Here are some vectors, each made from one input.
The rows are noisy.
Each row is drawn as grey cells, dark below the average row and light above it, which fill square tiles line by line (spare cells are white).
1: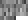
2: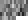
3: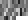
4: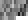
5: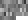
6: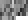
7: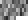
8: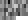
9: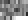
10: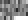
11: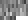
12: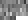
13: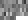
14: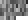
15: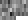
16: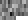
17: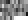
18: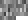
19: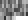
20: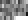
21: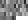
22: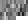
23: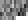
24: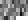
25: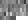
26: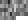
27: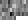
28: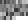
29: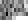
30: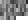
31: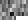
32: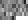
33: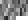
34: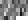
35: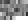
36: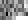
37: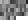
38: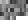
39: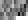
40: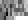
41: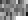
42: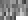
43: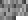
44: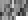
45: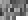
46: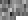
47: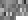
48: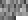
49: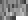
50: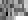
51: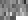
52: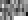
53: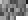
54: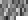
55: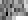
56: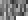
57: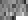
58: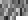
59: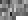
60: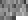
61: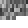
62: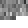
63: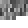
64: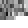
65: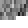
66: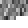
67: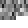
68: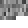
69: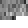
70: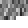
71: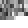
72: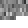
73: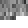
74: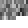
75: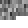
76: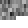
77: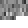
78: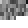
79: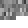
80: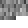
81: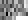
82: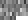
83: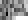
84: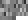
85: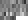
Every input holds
either a point on a 4-point line and a true/false value, or a point on a 6-point line.
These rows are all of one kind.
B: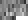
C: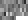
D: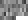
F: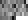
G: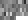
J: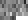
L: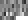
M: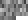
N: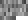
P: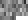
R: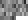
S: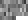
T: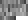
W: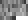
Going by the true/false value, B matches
F, J, T and W.
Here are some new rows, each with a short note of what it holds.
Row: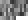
a point on a 6-point line
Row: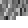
a point on a 6-point line
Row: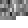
a point on a 6-point line
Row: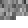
a point on a 4-point line and a true/false value
